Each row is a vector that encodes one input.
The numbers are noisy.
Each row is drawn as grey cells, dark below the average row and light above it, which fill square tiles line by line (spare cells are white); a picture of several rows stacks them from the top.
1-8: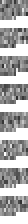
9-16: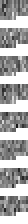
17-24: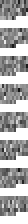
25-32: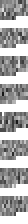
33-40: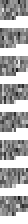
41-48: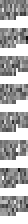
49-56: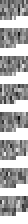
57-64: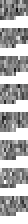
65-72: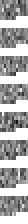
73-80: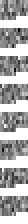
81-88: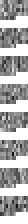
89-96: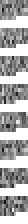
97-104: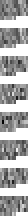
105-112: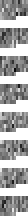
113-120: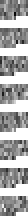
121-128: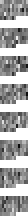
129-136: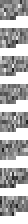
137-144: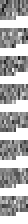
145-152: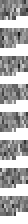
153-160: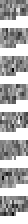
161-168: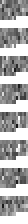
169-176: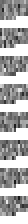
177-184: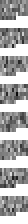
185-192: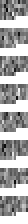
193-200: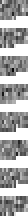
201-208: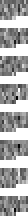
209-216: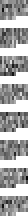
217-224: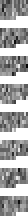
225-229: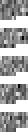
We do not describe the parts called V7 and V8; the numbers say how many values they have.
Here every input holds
either a node of an 11-node tree and a value of V7, or a true/false value and a value of V8.
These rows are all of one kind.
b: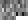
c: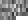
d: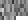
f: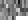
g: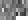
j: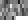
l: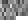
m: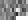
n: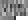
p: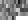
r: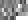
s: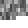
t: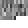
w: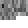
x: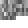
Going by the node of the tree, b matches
d, g, n and t.
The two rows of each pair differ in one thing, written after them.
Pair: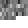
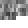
the value of V7
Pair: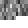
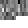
the node of the tree
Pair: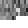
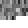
the node of the tree
